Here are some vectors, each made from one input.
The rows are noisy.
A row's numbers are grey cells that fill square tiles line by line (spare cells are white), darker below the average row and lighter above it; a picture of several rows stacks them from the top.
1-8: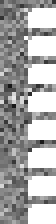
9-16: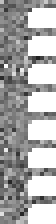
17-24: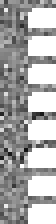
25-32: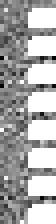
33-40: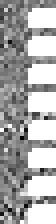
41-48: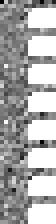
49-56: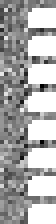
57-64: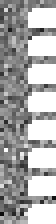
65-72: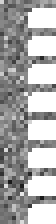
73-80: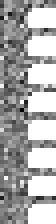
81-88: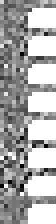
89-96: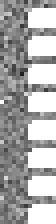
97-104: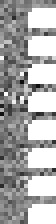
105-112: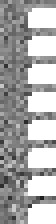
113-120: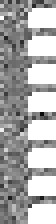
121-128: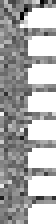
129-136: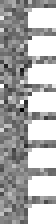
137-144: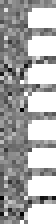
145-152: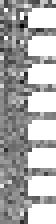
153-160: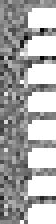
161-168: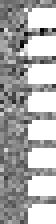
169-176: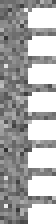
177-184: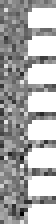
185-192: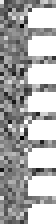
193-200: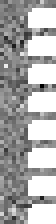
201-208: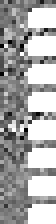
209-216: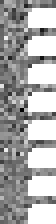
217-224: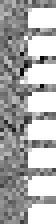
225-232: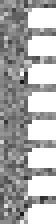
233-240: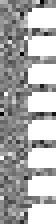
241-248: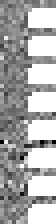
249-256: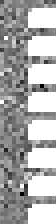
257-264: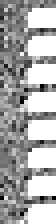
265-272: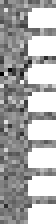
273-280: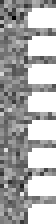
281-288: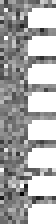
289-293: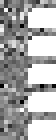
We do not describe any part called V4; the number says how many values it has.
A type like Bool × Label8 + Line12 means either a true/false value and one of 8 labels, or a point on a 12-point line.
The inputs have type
(Line9 + List3(Circle6)) × V4.
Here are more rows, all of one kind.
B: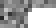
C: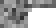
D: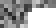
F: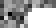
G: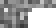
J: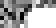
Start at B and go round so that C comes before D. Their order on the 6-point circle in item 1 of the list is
B, J, C, F, D, G.
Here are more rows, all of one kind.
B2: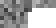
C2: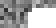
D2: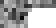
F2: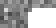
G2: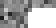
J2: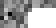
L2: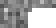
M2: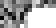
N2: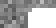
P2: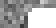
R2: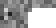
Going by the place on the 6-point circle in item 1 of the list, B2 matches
F2, G2, M2 and N2.
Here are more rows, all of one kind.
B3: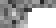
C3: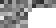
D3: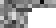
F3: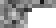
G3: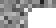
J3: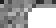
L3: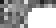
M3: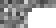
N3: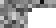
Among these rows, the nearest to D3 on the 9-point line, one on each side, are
F3 and N3.
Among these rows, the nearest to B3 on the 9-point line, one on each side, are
F3 and M3.
